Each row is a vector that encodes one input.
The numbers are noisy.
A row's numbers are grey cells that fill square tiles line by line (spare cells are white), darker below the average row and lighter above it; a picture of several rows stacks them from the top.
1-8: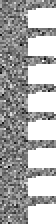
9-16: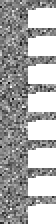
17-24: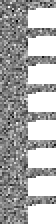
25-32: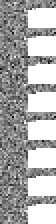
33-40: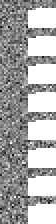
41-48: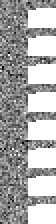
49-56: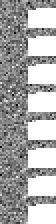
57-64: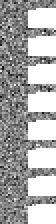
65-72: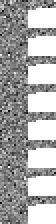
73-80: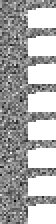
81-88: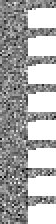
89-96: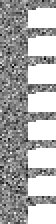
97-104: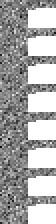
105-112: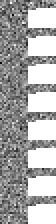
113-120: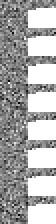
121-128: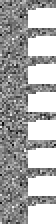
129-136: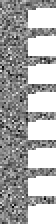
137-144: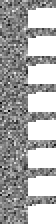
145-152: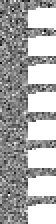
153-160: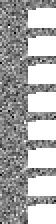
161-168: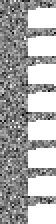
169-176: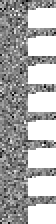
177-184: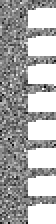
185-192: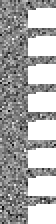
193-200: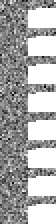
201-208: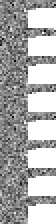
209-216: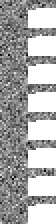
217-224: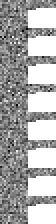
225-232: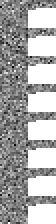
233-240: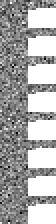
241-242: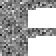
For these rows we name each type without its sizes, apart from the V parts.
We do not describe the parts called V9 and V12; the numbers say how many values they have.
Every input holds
either a point on a circle, or a true/false value and a value of V12, or a value of V9.
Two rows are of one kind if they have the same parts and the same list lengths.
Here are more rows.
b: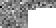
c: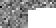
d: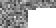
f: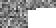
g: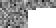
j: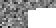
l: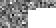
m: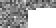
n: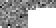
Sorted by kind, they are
b, c, d, g, m, n
f, j
l

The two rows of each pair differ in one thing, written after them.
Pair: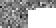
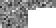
the value of V12
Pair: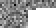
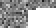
the value of V12
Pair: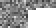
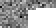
the true/false value
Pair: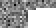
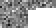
the true/false value
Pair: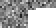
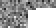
the true/false value
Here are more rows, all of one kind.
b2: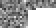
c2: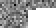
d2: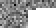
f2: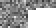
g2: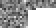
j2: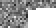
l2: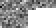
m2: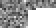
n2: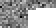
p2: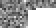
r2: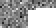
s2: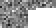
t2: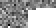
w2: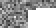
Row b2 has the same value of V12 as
g2, l2, m2 and p2.
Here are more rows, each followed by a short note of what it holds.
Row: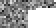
a value of V9
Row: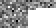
a value of V9
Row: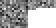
a value of V9
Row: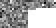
a value of V9
